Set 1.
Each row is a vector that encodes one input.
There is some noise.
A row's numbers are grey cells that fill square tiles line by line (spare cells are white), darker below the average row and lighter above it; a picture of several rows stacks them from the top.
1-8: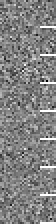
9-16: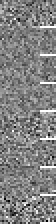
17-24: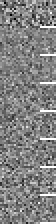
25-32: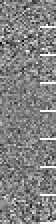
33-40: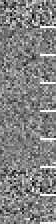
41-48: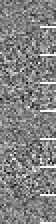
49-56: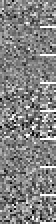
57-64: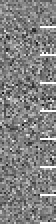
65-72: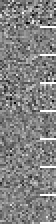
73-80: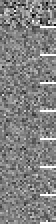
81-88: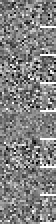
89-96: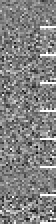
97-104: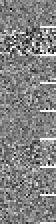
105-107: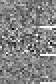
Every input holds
either a point on a 9-point circle, or a fixed value, or three true/false values.
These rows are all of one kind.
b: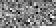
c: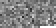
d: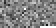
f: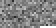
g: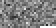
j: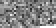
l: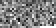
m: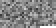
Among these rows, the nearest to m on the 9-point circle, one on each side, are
c and j.
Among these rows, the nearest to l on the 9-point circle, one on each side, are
d and g.
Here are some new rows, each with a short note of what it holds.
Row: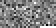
a point on a 9-point circle
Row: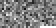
three true/false values
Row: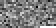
a fixed value
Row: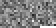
three true/false values
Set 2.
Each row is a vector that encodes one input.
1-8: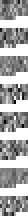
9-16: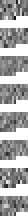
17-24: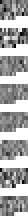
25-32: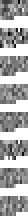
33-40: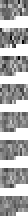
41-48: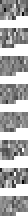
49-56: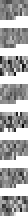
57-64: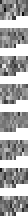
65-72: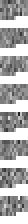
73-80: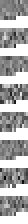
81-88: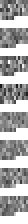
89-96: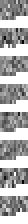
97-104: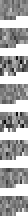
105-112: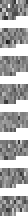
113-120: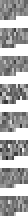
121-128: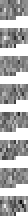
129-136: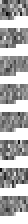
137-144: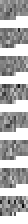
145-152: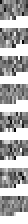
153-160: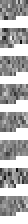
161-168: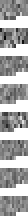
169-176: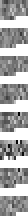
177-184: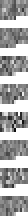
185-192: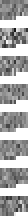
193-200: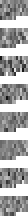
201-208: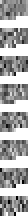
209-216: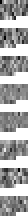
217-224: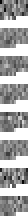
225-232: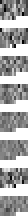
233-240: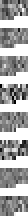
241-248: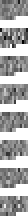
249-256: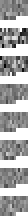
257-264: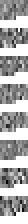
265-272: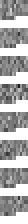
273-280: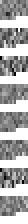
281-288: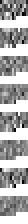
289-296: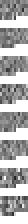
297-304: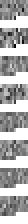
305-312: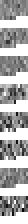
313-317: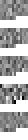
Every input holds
either a fixed value, or a node of a 16-node tree and a true/false value.
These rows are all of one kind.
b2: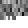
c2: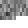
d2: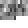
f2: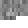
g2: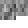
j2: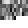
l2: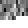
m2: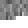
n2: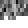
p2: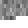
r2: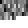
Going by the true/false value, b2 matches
j2, l2, n2 and r2.
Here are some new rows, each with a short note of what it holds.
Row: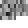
a node of a 16-node tree and a true/false value
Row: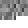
a node of a 16-node tree and a true/false value
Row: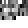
a fixed value
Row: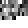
a fixed value
